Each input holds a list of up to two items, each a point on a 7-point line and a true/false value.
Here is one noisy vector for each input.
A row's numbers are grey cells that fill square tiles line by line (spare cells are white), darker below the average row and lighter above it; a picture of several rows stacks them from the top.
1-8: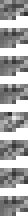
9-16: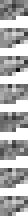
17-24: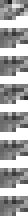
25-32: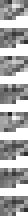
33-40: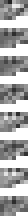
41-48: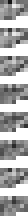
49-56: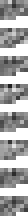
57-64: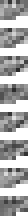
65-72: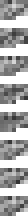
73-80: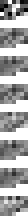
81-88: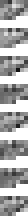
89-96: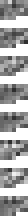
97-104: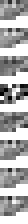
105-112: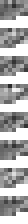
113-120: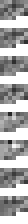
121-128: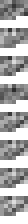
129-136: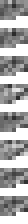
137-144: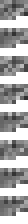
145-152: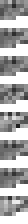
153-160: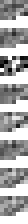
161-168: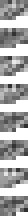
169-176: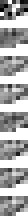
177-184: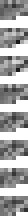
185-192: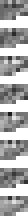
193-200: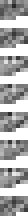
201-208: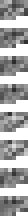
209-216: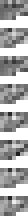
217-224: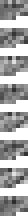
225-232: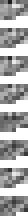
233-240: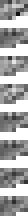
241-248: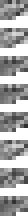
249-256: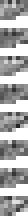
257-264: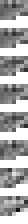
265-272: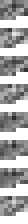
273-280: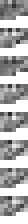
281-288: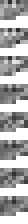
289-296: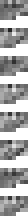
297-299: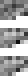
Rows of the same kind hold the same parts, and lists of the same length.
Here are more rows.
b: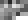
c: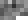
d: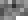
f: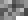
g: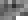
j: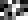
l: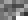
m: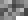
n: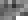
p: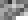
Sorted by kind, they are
b, p
c, d, f, g, l, m, n
j

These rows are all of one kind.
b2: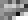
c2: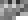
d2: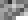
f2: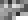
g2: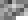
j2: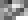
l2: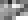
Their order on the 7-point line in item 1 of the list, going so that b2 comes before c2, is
b2, f2, l2, c2, d2, g2, j2.
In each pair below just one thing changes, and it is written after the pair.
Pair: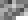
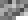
the place on the 7-point line in item 2 of the list
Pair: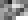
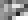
the place on the 7-point line in item 1 of the list
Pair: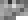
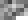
the true/false value in item 1 of the list
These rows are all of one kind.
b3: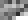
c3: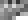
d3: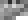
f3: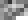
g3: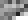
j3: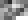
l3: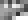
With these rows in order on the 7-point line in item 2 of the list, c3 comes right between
g3 and l3.
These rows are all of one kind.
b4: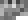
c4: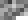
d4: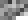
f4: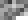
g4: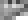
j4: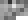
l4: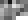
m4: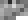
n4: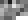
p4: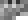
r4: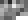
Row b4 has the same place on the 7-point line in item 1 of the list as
j4 and r4.
